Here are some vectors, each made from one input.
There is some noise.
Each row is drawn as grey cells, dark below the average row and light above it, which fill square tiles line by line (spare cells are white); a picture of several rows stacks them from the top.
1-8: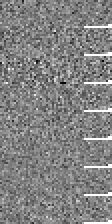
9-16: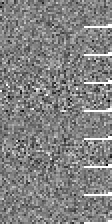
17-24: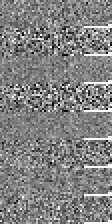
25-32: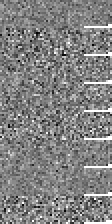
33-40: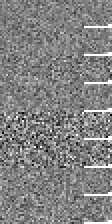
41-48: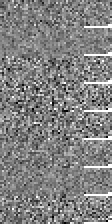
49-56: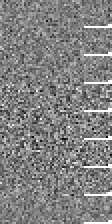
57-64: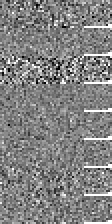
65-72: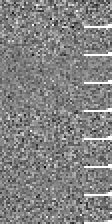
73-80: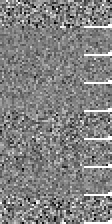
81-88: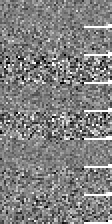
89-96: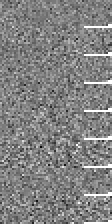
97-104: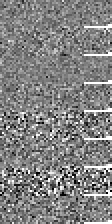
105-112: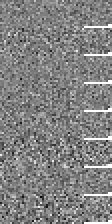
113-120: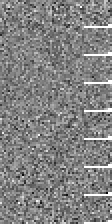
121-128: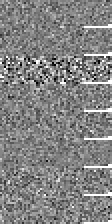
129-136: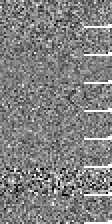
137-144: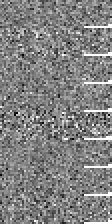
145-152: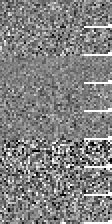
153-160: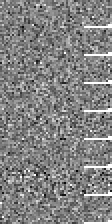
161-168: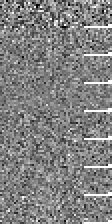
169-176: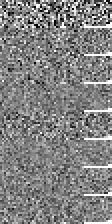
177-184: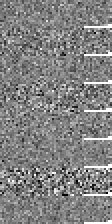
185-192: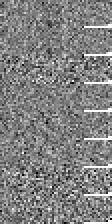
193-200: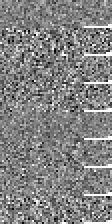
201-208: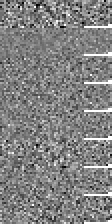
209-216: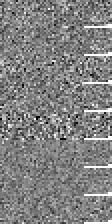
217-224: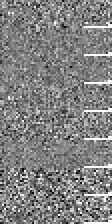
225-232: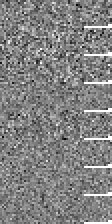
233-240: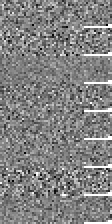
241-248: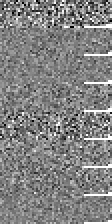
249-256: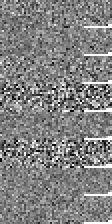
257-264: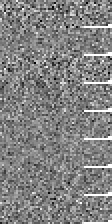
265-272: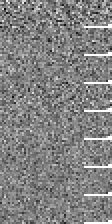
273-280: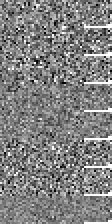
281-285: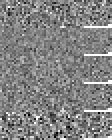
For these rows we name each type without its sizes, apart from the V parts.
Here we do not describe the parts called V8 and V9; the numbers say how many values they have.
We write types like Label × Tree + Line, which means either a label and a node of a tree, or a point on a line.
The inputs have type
List(Circle) × V8 + Tree × V9.
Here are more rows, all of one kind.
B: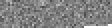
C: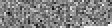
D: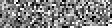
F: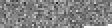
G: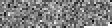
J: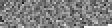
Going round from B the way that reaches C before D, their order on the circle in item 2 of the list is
B, C, J, G, F, D.
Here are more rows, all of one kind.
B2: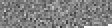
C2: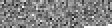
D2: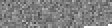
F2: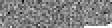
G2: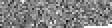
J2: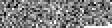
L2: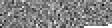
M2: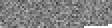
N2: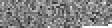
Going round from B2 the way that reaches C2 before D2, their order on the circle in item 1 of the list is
B2, N2, C2, M2, J2, F2, L2, G2, D2.
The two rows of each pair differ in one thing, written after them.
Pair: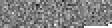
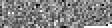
the value of V8
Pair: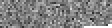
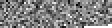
the place on the circle in item 1 of the list
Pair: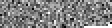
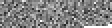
the value of V8
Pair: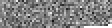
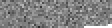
the value of V8
